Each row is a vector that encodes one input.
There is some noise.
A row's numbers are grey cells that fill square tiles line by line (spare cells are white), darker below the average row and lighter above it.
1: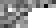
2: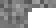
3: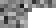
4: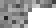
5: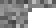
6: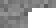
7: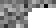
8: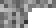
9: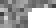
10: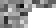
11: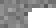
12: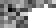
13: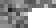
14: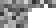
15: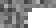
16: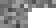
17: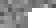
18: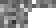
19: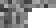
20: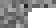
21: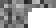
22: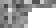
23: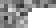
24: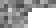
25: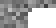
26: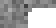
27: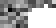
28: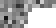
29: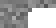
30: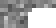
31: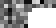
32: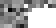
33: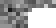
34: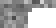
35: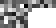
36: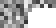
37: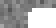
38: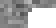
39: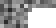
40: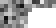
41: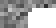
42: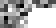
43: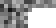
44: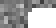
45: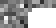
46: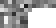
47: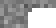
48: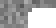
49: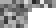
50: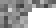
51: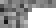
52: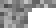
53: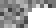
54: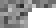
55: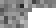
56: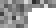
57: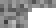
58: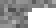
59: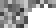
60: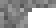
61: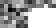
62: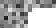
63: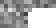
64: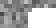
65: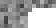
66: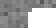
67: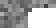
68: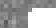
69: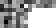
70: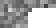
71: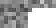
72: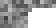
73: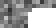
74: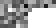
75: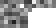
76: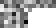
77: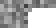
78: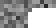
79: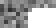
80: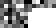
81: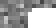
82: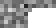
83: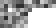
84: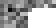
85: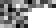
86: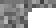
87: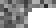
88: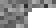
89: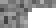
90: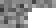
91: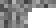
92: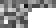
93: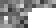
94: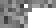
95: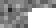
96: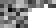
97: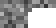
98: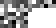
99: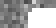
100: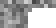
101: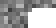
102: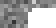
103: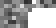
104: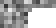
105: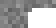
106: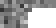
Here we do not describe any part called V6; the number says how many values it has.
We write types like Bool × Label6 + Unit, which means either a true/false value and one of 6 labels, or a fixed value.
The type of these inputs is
(Bool × Bool × Bool × Bool + Unit) × V6 + Line7.
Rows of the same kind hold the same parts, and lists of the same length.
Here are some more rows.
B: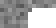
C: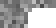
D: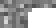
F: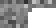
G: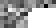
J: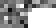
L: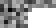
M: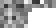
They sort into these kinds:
B, D, J, L, M
C, F
G

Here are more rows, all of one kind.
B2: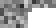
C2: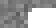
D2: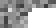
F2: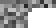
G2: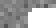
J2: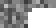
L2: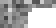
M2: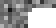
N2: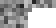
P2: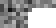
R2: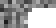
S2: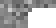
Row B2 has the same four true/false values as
C2, P2, R2 and S2.
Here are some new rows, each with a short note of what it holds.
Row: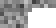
four true/false values and a value of V6
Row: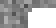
four true/false values and a value of V6
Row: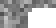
four true/false values and a value of V6
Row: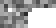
a value of V6
